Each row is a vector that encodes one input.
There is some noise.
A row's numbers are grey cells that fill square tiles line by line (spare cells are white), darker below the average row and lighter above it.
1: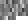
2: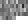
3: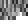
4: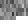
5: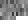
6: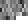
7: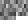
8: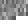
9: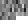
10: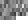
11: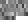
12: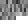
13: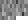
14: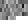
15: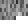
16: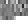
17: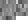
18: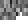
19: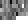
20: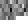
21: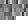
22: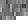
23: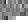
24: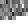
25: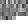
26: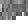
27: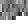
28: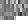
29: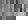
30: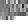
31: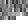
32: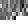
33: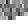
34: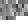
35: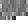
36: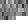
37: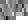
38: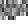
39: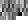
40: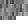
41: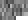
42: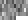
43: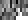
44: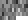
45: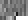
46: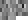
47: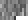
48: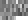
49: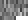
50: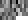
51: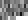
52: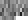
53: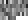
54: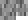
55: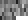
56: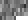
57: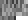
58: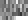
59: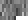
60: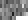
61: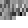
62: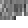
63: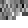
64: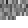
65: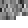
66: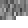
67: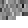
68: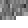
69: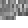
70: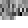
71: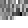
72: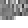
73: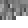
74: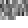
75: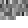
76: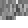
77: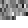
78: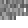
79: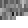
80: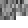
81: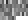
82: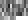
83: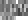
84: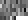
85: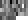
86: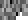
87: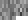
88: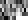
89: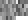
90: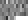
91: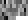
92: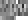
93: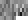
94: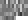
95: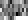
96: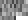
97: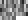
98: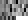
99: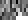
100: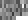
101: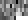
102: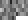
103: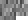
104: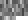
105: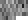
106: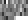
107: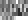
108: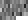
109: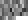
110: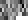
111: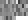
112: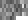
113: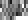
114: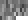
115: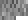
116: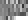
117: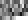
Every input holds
a point on a 4-point line and a node of a 7-node tree, together with either a fixed value, or a node of an 8-node tree.
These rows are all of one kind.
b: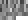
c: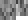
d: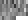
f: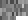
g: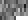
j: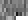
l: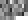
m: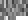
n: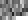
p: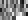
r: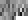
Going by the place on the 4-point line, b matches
j, l and m.
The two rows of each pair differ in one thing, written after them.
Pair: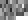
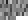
the place on the 4-point line
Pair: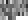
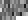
the node of one of the two trees
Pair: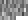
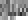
the node of one of the two trees
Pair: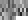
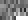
the node of one of the two trees
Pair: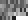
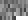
the place on the 4-point line
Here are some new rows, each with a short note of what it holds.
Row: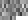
a point on a 4-point line, a node of a 7-node tree and a node of an 8-node tree
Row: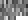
a point on a 4-point line, a node of a 7-node tree and a node of an 8-node tree
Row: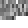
a point on a 4-point line and a node of a 7-node tree
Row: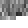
a point on a 4-point line, a node of a 7-node tree and a node of an 8-node tree
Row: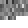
a point on a 4-point line, a node of a 7-node tree and a node of an 8-node tree
